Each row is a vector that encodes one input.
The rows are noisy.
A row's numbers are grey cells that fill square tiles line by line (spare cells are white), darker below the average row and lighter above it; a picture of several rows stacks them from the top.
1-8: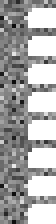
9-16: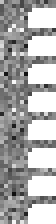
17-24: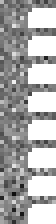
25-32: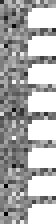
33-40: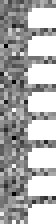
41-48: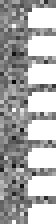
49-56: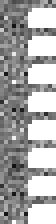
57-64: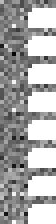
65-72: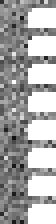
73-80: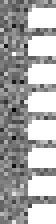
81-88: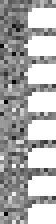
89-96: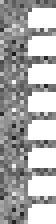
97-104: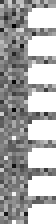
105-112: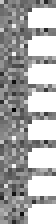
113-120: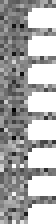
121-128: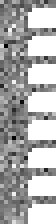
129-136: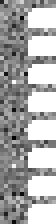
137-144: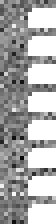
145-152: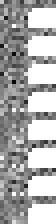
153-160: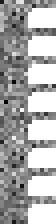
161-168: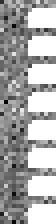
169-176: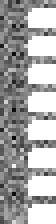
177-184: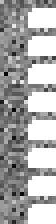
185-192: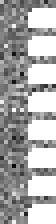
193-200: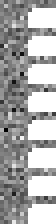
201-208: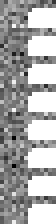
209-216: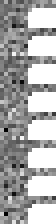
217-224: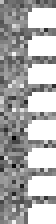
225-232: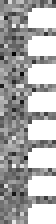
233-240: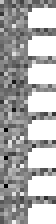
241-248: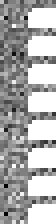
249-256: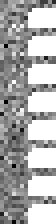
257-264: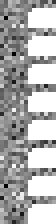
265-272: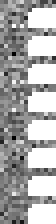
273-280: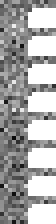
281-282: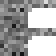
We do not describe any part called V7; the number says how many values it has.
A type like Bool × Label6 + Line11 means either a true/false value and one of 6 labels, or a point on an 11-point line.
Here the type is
Bool × (Line9 + List2(V7)).
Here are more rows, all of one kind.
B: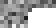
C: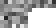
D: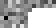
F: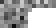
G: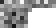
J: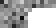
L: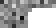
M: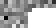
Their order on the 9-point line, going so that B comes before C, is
J, L, B, G, C, F, M, D.
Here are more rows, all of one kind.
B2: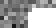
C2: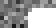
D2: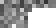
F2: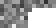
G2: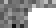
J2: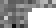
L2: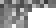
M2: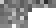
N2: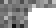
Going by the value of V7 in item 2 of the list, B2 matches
D2 and J2.
